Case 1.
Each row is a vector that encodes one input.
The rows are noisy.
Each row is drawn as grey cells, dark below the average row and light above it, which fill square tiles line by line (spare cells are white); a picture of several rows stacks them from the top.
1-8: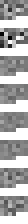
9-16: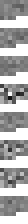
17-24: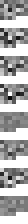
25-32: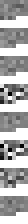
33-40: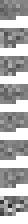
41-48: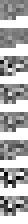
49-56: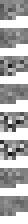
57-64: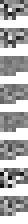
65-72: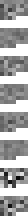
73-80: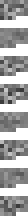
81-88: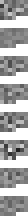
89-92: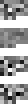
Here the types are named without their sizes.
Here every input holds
a label, together with either a fixed value, or three true/false values.
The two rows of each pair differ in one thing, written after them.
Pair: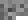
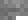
one of the three true/false values
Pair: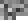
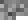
the label
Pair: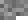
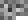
the label
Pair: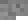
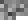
one of the three true/false values
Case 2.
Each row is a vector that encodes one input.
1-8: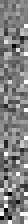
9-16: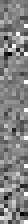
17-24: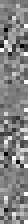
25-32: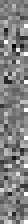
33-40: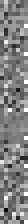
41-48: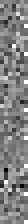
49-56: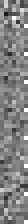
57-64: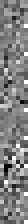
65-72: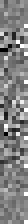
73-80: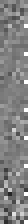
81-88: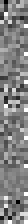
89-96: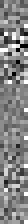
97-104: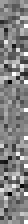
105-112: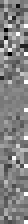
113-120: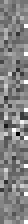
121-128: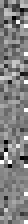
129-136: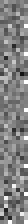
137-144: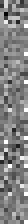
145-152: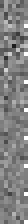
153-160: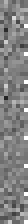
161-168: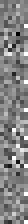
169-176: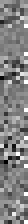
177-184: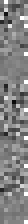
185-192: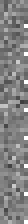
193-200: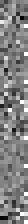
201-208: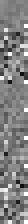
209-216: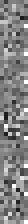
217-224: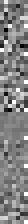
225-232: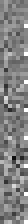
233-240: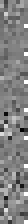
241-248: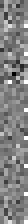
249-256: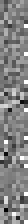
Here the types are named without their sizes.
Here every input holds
a point on a line and a true/false value.
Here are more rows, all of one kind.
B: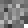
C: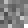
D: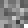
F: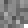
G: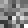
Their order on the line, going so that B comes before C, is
G, F, B, D, C.
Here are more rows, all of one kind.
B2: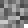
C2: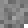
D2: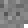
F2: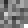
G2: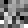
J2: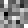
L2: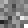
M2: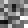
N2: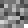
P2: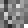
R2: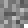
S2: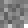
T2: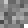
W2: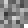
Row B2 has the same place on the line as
C2, J2, T2 and W2.
